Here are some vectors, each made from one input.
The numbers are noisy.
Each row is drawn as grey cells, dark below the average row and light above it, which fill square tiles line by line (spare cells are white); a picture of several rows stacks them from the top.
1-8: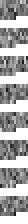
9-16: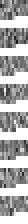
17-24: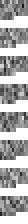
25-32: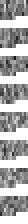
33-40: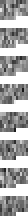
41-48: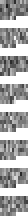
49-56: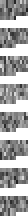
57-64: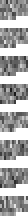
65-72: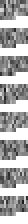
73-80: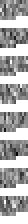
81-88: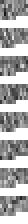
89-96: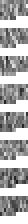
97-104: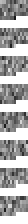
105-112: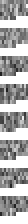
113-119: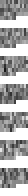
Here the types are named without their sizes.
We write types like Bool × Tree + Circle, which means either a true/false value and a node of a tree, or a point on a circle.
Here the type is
Circle × Circle.
